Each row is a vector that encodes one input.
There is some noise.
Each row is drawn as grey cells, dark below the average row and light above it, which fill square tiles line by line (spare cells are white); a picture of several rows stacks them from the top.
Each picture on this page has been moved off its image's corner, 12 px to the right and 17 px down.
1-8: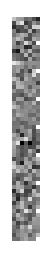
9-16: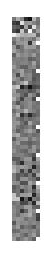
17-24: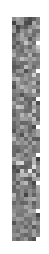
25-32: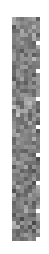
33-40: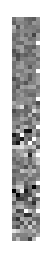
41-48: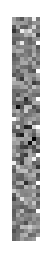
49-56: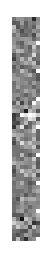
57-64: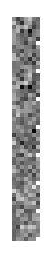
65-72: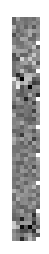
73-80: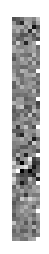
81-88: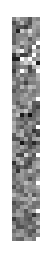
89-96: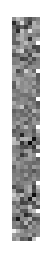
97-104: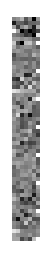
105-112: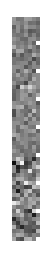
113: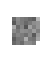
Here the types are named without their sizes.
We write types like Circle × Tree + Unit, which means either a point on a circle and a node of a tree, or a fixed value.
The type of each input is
Bool × Tree + Unit.
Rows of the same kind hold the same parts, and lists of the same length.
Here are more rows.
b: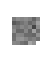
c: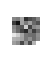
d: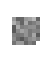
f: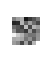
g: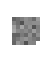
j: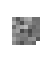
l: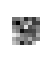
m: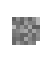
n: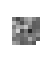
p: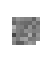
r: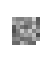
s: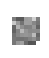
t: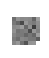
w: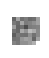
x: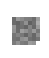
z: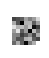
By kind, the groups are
b, d, g, j, m, n, p, r, s, t, w, x, z
c, f, l

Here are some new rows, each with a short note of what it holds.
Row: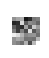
a fixed value
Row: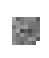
a node of a tree and a true/false value
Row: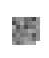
a node of a tree and a true/false value
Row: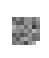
a node of a tree and a true/false value
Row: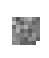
a node of a tree and a true/false value
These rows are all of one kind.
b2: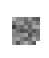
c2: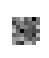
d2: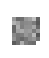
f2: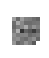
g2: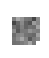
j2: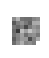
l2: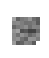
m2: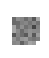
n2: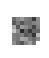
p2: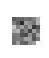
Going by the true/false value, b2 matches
d2, f2 and l2.
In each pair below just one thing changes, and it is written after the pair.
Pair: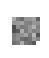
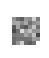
the node of the tree
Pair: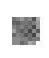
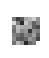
the true/false value
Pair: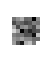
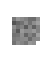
the node of the tree
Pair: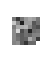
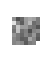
the node of the tree
